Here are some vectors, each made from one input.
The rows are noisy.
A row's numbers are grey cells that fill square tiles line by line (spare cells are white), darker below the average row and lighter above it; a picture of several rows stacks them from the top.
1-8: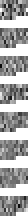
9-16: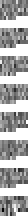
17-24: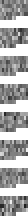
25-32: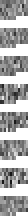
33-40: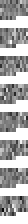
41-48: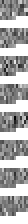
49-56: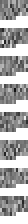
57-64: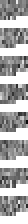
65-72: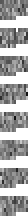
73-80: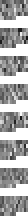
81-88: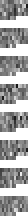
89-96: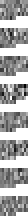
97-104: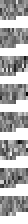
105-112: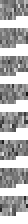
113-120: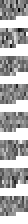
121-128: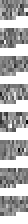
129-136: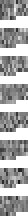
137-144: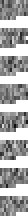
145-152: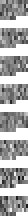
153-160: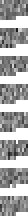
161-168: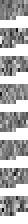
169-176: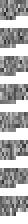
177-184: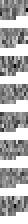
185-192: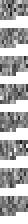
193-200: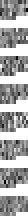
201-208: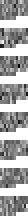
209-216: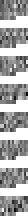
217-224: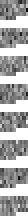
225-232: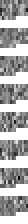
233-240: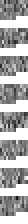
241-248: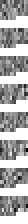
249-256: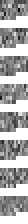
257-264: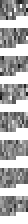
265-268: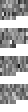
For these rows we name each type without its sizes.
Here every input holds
a point on a circle, a point on a line and four true/false values.
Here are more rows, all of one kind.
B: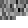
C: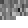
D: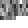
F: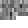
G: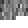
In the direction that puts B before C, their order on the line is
B, G, C, F, D.
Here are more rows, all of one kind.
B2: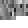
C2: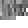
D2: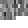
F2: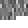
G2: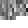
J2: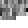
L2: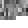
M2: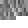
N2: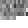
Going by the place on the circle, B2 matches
D2 and L2.
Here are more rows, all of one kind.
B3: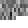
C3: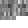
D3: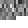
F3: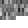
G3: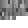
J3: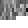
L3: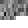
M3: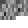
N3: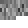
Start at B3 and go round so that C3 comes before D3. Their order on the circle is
B3, F3, G3, J3, L3, M3, N3, C3, D3.
